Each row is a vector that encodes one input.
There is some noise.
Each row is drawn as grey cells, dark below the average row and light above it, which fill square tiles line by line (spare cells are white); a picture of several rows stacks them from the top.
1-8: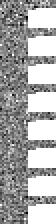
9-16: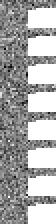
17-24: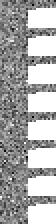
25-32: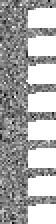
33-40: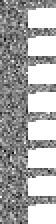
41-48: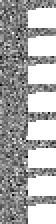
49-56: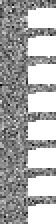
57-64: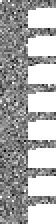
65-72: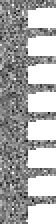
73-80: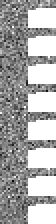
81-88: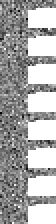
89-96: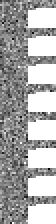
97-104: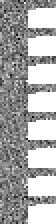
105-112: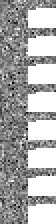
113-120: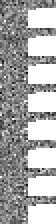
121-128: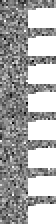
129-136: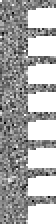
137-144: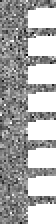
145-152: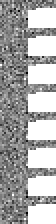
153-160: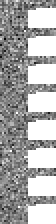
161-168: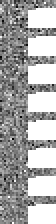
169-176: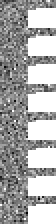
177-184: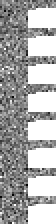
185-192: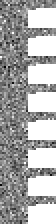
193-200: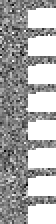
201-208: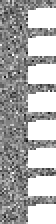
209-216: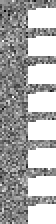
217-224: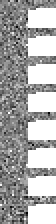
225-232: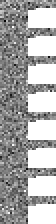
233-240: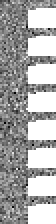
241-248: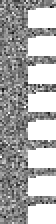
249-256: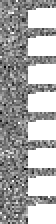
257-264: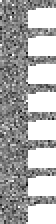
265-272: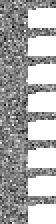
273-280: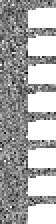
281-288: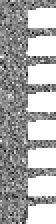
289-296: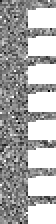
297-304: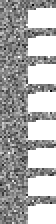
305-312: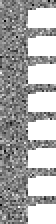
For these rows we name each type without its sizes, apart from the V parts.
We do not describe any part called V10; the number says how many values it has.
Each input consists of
a node of a tree and three true/false values, together with either a node of a tree, or a value of V10.
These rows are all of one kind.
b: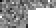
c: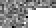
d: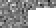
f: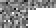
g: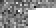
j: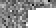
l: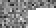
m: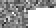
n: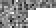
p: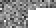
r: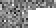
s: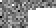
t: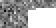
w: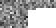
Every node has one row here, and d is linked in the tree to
m, n and s.
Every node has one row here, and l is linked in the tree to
j.
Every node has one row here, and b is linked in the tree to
g and p.
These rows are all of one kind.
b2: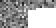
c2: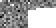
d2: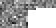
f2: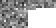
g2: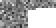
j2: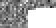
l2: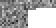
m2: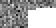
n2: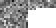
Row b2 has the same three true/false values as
c2, m2 and n2.
